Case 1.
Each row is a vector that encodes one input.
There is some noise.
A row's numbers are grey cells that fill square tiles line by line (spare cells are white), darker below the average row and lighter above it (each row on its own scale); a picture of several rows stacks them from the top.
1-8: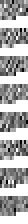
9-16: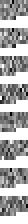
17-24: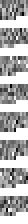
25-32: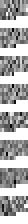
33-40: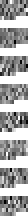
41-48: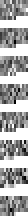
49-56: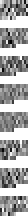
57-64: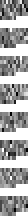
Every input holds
one of 9 labels.
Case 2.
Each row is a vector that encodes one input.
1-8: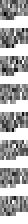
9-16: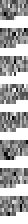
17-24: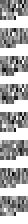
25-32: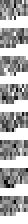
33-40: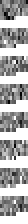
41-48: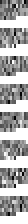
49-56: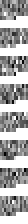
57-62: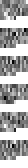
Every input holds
four true/false values.
